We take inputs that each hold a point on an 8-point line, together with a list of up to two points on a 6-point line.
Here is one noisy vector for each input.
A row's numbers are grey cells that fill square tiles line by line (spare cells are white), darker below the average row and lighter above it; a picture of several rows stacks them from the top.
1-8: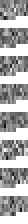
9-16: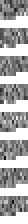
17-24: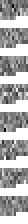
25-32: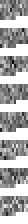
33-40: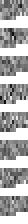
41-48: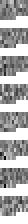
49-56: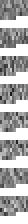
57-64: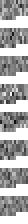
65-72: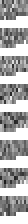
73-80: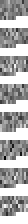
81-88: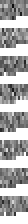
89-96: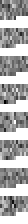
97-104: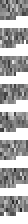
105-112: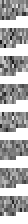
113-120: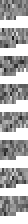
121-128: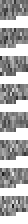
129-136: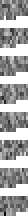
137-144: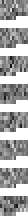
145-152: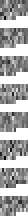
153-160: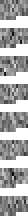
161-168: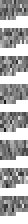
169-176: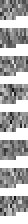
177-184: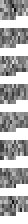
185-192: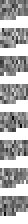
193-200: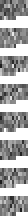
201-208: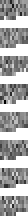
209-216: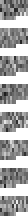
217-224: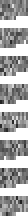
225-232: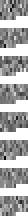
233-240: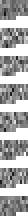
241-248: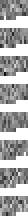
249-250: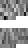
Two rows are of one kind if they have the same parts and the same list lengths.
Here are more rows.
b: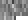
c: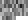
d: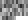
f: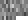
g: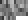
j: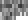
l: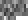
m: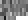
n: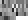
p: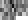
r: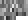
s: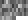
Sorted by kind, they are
b, f, l, m, r, s
c, d, j, p
g, n

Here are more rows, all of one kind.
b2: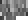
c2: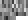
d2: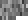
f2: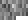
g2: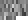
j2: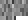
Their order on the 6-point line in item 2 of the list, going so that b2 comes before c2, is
d2, b2, g2, f2, c2, j2.
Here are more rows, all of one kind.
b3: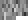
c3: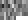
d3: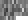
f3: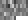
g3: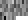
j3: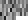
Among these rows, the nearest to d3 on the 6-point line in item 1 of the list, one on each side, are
b3 and c3.
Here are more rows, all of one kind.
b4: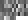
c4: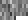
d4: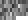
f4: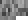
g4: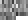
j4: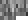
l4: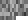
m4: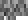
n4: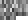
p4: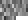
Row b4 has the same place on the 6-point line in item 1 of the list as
c4, j4, l4 and n4.
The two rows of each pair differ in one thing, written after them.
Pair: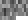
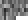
the place on the 6-point line in item 2 of the list
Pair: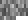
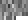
the place on the 8-point line
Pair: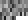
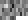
the place on the 6-point line in item 1 of the list
